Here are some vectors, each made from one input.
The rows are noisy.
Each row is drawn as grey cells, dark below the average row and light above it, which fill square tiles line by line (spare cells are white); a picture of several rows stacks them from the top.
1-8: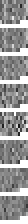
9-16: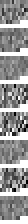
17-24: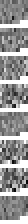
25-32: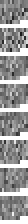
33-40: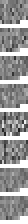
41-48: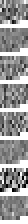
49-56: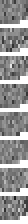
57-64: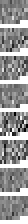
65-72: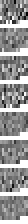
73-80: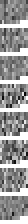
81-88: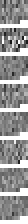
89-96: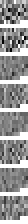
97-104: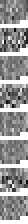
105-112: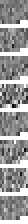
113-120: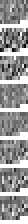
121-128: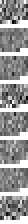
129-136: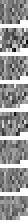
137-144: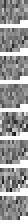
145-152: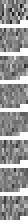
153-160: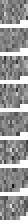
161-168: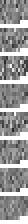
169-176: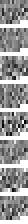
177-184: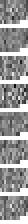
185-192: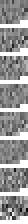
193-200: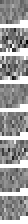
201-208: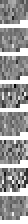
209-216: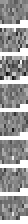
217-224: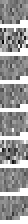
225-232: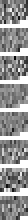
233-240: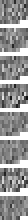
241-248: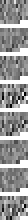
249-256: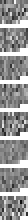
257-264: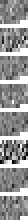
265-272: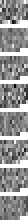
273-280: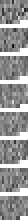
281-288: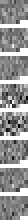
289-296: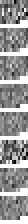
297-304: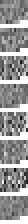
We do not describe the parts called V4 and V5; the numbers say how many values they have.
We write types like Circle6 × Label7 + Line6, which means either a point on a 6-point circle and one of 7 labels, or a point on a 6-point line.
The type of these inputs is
Bool × (Tree14 + V5) + V4.
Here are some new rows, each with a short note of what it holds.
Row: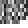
a true/false value and a value of V5
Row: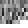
a node of a 14-node tree and a true/false value
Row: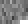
a node of a 14-node tree and a true/false value
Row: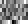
a value of V4
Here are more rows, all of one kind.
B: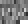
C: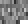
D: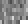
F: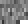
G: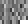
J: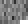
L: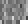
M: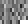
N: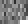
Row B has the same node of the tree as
F, G and M.
